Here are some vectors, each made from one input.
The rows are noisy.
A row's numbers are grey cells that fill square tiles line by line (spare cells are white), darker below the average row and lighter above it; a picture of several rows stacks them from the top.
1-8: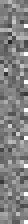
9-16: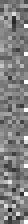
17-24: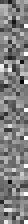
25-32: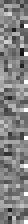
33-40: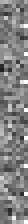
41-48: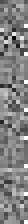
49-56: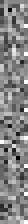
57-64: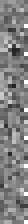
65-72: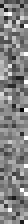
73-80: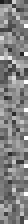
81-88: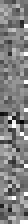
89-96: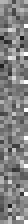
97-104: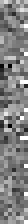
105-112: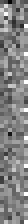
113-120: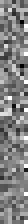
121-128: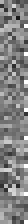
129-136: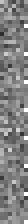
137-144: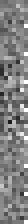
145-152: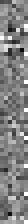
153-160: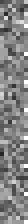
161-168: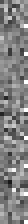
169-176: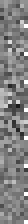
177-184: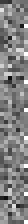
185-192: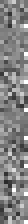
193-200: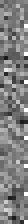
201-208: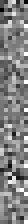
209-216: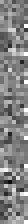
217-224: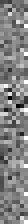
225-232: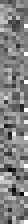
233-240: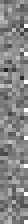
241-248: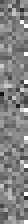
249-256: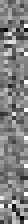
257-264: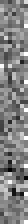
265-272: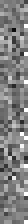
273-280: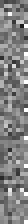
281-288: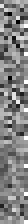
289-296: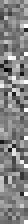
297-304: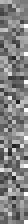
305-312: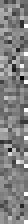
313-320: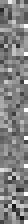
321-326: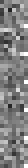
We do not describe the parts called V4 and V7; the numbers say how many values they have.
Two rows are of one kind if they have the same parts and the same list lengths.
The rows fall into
2 kinds.
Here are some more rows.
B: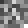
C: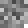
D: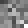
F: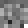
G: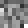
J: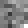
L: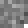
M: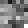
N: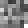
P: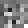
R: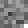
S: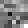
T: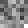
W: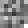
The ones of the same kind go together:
B, C, D, M, N, P, T, W
F, G, J, L, R, S

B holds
three true/false values and a value of V7.
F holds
one of 6 labels and a value of V4.
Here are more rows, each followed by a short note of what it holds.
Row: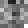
three true/false values and a value of V7
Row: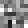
one of 6 labels and a value of V4
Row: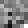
one of 6 labels and a value of V4
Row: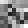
one of 6 labels and a value of V4
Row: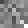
three true/false values and a value of V7
